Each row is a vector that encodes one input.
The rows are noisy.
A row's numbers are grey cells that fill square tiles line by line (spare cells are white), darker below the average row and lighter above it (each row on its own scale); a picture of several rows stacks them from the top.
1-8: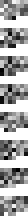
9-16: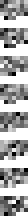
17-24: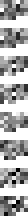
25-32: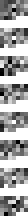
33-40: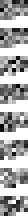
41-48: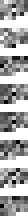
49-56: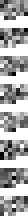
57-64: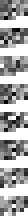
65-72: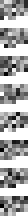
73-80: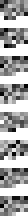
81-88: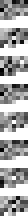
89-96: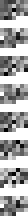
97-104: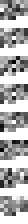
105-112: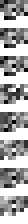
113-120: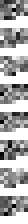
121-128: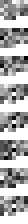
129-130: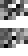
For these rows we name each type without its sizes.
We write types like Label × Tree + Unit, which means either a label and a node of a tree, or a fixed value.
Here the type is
Bool × (Line + Tree).
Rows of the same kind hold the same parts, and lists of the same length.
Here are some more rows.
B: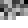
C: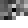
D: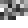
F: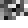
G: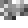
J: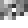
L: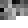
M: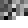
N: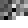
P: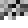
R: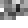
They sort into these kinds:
B, J, L, P
C, D, F, G, M, N, R

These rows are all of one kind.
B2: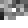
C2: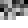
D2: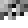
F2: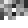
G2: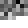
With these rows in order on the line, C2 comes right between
D2 and F2.
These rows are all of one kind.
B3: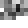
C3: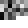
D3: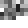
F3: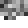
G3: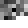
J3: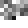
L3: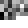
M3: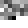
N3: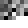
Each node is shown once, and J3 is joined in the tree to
F3 and M3.
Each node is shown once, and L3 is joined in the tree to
C3 and N3.
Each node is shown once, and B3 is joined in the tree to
D3.
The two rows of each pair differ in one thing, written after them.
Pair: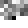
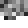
the true/false value
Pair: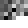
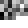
the true/false value
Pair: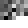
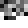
the node of the tree
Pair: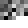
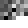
the node of the tree
